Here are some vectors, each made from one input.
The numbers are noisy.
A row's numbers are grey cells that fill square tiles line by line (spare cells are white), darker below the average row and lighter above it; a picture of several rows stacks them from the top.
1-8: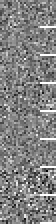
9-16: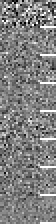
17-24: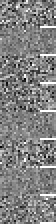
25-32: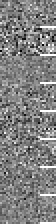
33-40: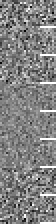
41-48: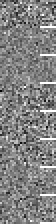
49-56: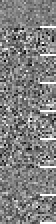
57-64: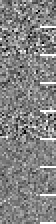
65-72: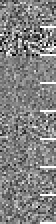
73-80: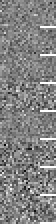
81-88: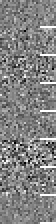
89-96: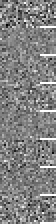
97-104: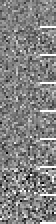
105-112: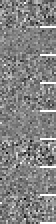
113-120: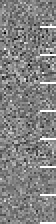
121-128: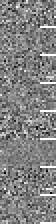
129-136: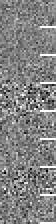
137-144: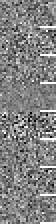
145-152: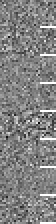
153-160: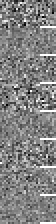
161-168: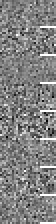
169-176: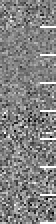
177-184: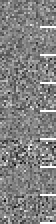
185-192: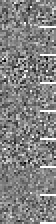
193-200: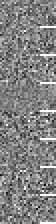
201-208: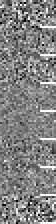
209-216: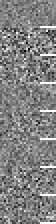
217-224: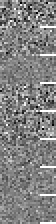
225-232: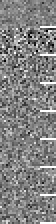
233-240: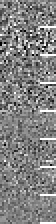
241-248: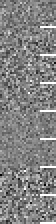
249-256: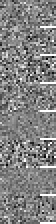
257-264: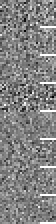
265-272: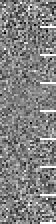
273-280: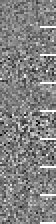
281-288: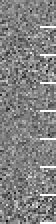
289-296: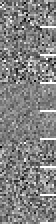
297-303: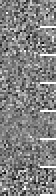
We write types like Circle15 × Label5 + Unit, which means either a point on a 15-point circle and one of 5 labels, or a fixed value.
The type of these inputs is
Line11 × (Tree11 + Unit) + Tree10.
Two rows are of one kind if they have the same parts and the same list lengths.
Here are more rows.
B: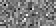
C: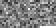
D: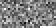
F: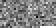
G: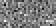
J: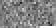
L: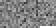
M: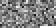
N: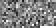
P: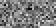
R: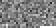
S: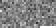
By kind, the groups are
B, C, D, G, M, N, P
F, J, L
R, S

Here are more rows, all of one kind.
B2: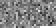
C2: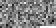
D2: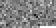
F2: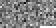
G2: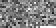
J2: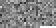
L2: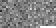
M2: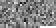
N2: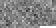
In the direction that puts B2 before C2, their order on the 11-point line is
M2, B2, G2, F2, D2, C2, N2, L2, J2.
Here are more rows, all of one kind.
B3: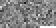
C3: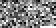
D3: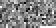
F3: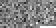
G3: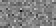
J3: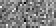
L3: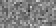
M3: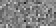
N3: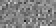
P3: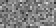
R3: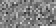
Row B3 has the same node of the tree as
C3, M3, N3 and R3.
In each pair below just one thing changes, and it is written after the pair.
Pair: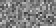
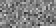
the place on the 11-point line
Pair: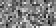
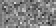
the place on the 11-point line
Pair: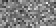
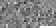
the node of the tree
